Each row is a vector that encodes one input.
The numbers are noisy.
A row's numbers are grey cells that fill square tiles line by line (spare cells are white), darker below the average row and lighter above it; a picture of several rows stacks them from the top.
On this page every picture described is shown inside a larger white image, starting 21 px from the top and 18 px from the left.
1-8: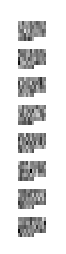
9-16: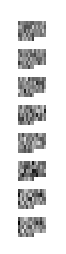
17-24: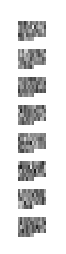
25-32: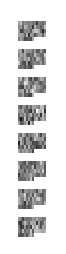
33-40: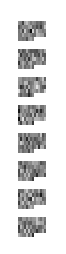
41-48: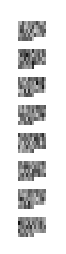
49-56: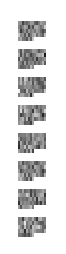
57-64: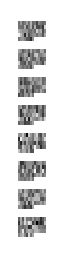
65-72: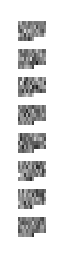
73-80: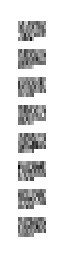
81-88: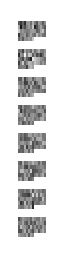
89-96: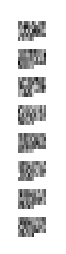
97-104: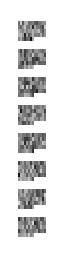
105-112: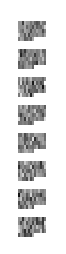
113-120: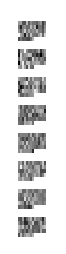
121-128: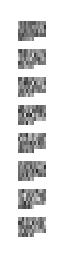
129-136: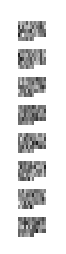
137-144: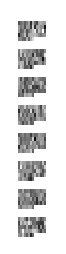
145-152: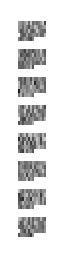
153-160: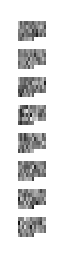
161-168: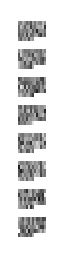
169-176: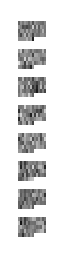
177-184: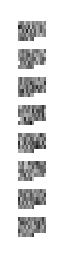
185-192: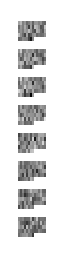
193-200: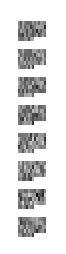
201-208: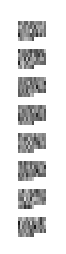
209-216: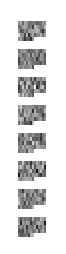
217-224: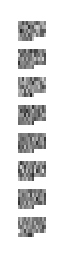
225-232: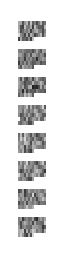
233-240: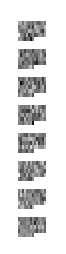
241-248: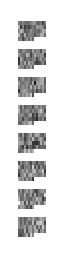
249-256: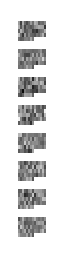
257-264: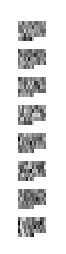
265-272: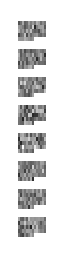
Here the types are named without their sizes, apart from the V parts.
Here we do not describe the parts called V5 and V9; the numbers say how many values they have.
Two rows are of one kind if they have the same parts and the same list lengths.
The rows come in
5 kinds.
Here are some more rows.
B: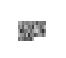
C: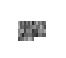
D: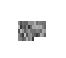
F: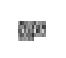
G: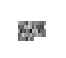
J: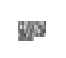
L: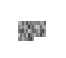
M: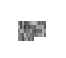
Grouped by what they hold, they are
B, J, L
C
D, M
F
G

